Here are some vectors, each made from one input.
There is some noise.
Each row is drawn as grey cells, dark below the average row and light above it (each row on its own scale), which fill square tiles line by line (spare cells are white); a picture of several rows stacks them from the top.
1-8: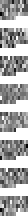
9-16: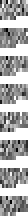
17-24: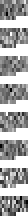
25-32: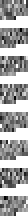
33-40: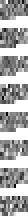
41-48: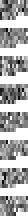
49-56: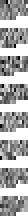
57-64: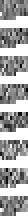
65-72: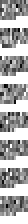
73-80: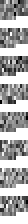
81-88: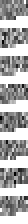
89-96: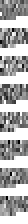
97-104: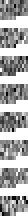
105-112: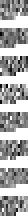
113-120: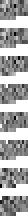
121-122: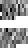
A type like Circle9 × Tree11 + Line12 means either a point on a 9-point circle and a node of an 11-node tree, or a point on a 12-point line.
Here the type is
Label6 × Label6 × (Tree11 + Unit).
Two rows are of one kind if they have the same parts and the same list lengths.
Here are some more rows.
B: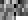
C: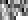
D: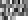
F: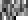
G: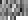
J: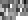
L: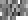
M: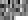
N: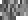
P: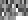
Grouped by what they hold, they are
B, C, F, G, L, N, P
D, J, M

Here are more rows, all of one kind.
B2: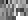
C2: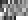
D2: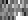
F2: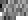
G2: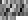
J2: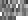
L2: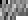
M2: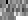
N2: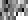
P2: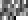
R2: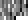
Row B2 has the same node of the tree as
D2, F2, J2 and L2.
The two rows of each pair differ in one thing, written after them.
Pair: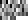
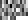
the node of the tree
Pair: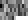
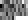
the node of the tree
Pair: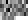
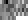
the node of the tree
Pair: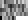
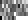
the node of the tree
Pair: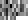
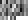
the node of the tree
